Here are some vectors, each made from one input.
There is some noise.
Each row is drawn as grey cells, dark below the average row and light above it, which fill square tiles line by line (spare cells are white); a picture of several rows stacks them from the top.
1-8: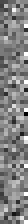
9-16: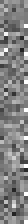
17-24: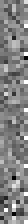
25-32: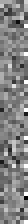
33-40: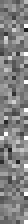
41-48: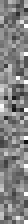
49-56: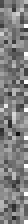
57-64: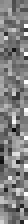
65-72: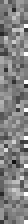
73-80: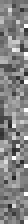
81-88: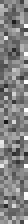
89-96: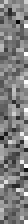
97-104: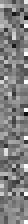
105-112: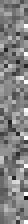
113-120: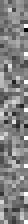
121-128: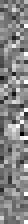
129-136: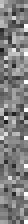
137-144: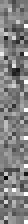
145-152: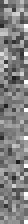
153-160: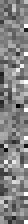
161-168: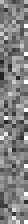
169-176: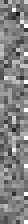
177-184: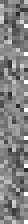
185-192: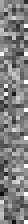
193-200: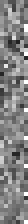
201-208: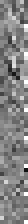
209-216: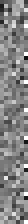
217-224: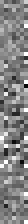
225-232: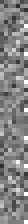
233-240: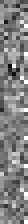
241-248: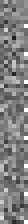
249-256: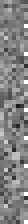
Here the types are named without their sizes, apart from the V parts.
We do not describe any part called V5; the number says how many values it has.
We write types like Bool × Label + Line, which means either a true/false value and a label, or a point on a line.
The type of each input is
Line × (Line + V5).
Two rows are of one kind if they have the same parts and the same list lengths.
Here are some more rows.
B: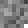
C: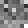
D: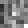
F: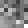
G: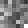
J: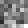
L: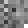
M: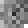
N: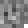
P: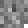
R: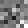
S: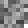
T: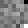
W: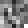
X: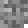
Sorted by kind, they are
B, F, G, L, M, N, P, T, W, X
C, D, J, R, S

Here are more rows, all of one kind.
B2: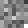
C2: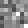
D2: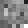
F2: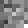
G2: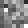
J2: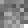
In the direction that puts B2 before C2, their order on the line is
D2, G2, B2, F2, C2, J2.
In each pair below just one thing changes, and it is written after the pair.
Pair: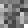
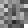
the place on the line
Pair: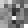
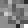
the place on the line
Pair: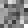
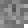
the place on the line
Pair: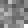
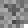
the value of V5
